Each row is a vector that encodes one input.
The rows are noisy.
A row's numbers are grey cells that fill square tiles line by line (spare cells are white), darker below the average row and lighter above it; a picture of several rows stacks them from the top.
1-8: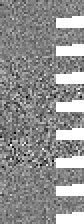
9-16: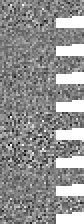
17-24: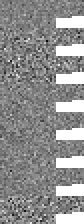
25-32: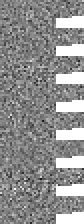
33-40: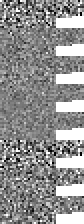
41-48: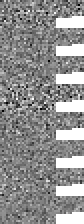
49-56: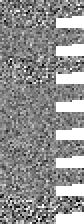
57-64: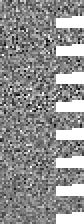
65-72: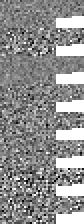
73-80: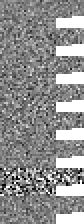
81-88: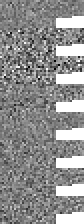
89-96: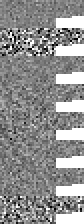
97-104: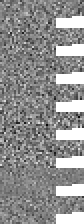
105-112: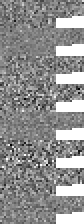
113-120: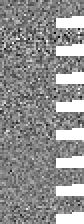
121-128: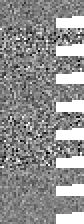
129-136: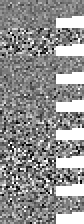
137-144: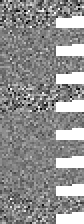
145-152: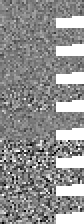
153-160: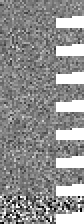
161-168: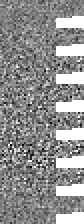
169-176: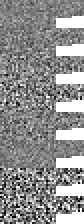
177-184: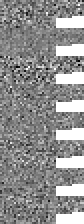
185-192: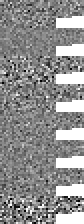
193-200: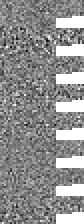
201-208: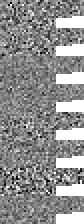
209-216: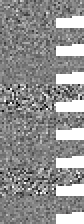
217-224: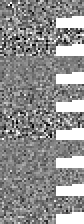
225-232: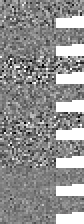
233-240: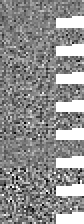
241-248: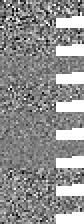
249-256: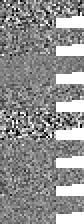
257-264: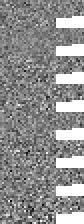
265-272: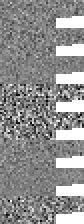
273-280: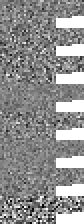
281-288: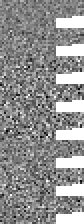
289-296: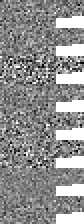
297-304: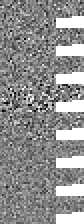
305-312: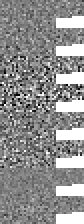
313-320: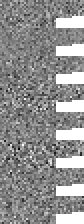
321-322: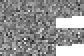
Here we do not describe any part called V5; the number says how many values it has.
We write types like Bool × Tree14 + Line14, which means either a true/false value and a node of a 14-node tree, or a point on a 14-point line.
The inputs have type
Bool × (Label6 + Tree13) × (Line6 + V5).
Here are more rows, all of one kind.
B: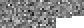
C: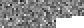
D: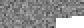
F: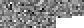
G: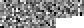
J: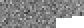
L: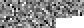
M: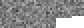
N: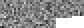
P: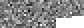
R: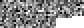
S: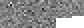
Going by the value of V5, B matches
D and L.
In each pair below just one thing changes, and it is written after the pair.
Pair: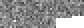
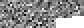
the value of V5
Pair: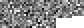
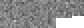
the true/false value
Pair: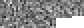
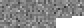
the true/false value
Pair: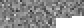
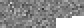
the true/false value
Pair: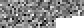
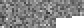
the true/false value
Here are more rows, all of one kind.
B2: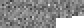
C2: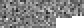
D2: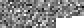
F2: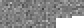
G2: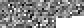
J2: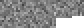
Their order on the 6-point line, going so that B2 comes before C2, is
B2, G2, D2, C2, F2, J2.
